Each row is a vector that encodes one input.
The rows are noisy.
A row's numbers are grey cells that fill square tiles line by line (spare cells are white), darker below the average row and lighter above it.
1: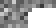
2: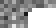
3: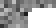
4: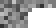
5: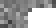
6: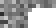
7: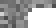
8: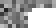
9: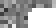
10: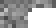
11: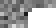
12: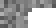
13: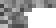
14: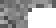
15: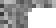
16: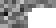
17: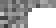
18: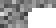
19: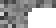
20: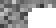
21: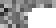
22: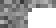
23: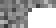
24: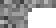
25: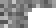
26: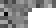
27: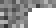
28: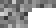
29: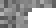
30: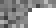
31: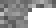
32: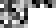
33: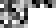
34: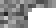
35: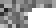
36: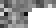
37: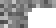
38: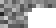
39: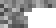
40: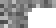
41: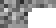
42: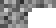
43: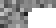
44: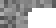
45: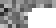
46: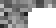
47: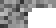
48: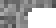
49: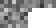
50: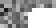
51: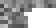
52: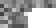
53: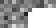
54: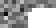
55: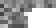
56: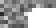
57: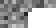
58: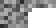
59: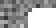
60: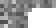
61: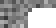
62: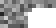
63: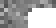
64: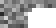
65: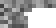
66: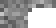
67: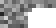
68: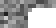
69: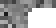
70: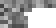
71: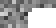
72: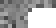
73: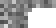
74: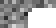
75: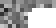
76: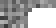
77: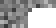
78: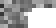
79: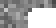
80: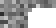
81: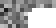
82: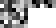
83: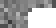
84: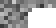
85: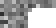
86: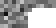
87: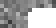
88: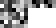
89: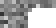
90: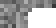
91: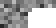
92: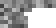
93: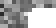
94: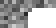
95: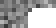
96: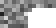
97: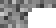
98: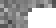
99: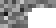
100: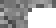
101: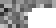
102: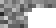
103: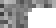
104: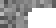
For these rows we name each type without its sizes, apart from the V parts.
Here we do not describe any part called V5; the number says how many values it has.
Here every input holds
a list of items, each a true/false value and a value of V5.
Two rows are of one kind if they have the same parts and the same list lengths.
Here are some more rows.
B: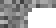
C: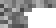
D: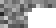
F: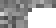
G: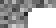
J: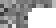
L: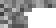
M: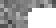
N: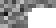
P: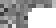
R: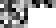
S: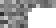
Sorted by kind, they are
B, F, G, M
C, D, J, L, N, P, S
R

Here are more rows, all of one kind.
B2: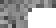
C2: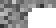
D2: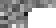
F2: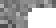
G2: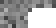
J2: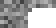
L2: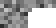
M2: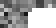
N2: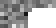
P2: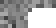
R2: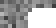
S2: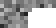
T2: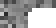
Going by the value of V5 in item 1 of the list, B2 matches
C2, G2, P2 and R2.
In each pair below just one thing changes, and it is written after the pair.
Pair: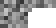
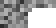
the true/false value in item 2 of the list
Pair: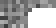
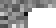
the true/false value in item 1 of the list
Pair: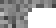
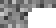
the true/false value in item 1 of the list
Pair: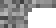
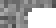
the value of V5 in item 1 of the list
